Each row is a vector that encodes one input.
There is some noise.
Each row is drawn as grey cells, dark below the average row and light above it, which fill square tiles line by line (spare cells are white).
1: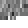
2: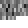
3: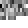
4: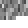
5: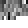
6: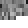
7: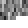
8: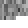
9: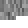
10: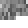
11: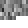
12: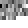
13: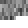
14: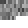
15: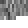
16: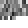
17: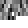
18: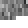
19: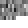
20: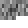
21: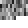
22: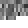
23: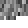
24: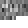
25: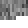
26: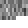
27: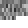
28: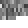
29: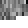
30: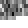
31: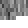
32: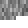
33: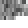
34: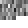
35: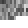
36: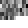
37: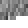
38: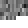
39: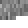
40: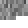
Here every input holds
a true/false value, together with either a fixed value, or a point on a 4-point line and a point on a 5-point line.
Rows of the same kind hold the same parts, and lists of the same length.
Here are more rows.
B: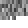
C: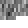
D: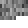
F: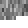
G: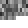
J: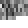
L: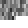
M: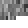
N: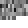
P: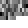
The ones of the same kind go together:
B, C, F, J, L, M
D, G, N, P

